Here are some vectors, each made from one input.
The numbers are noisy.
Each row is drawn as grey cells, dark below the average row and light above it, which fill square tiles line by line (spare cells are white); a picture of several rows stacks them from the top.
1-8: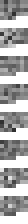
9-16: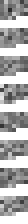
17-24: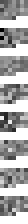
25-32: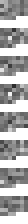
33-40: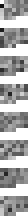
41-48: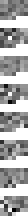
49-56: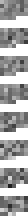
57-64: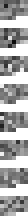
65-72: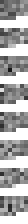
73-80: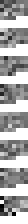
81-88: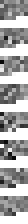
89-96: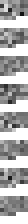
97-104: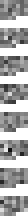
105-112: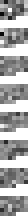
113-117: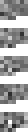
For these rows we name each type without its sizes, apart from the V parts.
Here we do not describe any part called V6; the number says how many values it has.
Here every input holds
either two values of V6, or a list of points on a line.
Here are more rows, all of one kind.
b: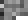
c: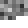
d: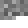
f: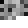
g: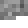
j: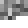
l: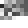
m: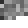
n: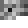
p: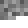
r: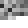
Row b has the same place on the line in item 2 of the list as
c, j, l and n.
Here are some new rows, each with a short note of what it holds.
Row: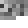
a list of one item
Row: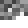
the empty list
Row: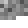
a list of one item
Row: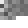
a list of one item
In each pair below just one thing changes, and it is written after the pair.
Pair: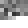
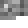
the place on the line in item 1 of the list
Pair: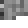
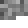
the place on the line in item 2 of the list
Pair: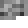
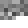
the place on the line in item 1 of the list
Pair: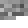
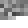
the place on the line in item 2 of the list
